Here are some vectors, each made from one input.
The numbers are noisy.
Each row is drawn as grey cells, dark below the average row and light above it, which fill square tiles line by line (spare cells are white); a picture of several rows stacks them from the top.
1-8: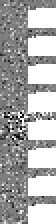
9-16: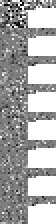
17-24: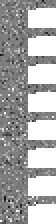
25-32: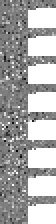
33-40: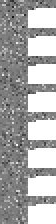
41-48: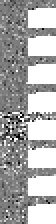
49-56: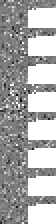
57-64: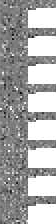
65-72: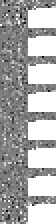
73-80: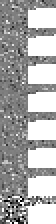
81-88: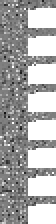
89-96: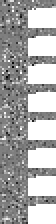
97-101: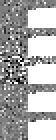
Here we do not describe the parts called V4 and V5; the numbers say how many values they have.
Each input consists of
either a fixed value, or a point on each of two 3-point lines, a true/false value, a value of V4 and a value of V5.
